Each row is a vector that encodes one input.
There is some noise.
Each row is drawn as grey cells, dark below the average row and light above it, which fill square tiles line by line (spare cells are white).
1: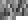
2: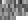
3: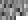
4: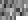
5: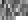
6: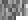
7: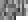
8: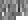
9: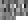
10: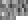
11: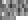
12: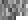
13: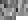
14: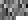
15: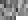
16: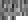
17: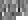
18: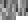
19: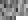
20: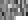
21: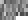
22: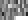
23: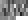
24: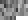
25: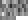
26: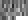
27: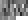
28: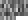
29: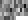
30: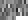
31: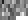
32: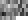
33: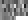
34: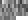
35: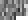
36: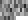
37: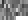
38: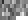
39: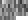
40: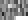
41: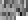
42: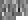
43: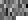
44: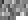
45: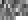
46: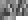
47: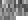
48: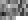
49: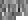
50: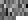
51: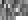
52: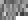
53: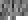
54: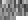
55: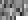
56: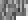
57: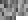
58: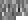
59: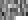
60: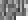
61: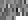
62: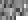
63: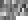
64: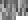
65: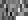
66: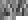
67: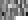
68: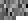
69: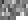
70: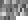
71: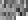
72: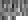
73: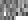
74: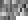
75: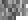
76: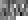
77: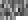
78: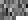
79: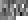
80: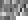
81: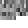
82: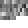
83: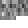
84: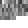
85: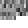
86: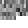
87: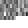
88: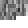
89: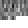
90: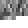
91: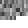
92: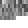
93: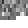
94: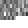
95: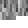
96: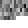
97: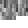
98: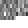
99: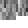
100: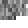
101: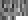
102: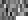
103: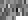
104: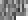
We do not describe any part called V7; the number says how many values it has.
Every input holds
a true/false value, together with either a point on a 6-point line, or a value of V7.
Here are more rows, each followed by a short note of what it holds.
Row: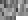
a point on a 6-point line and a true/false value
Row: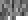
a true/false value and a value of V7
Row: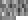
a point on a 6-point line and a true/false value
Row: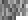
a point on a 6-point line and a true/false value
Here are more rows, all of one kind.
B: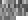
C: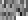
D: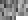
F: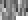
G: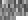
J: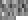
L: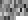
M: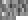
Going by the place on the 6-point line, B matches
G and L.
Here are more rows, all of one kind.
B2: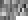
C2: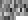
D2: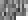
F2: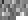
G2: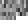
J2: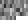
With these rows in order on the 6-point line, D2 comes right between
F2 and J2.
